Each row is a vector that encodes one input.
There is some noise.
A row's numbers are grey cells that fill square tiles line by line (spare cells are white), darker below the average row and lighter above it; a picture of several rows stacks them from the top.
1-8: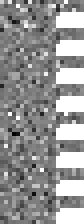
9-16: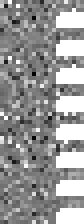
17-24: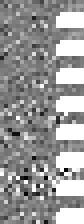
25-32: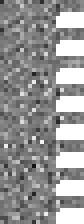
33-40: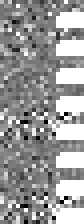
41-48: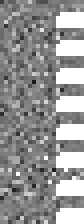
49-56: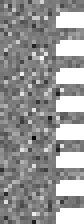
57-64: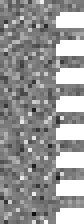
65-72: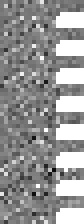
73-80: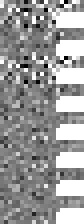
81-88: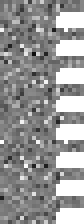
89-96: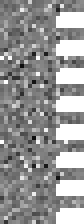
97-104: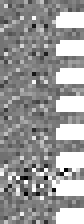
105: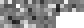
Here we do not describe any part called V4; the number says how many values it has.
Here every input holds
a list of up to two items, each a true/false value and a value of V4.
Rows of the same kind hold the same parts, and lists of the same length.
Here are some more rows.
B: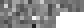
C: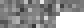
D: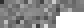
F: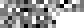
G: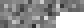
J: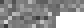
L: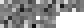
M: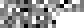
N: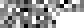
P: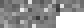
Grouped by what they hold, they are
B, C, G, L
D, J, P
F, M, N

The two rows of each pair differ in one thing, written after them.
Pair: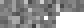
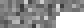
the value of V4 in item 2 of the list
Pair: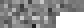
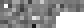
the value of V4 in item 2 of the list
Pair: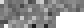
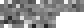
the true/false value in item 1 of the list
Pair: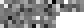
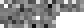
the true/false value in item 2 of the list
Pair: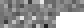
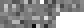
the value of V4 in item 1 of the list
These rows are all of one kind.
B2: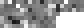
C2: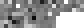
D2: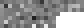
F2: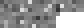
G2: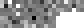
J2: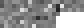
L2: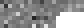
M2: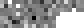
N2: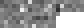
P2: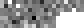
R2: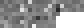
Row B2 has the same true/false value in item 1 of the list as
C2, G2, M2 and P2.
